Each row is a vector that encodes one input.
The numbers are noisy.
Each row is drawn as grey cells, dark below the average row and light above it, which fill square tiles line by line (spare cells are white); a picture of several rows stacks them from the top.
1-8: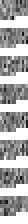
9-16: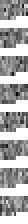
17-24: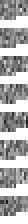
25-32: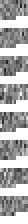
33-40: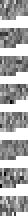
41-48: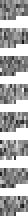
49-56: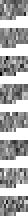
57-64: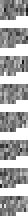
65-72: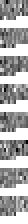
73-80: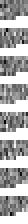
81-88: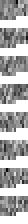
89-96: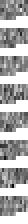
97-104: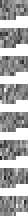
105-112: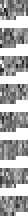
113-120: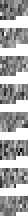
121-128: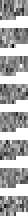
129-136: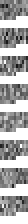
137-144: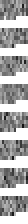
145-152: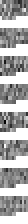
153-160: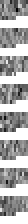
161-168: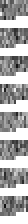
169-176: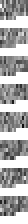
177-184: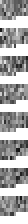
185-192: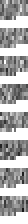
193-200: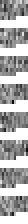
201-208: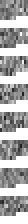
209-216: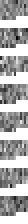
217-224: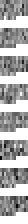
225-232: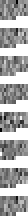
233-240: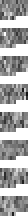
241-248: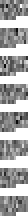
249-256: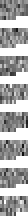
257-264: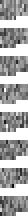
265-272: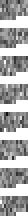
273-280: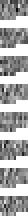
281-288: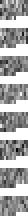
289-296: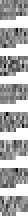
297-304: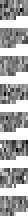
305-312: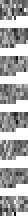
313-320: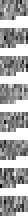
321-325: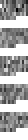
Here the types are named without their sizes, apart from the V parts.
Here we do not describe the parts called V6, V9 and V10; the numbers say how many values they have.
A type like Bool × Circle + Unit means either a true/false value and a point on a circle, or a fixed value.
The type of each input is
((Circle + V6) × V10 + Line) × (Line + V9).
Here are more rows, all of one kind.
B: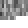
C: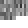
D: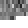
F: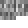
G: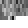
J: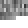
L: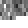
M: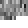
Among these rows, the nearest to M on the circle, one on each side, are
C and J.
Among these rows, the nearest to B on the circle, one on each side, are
F and L.
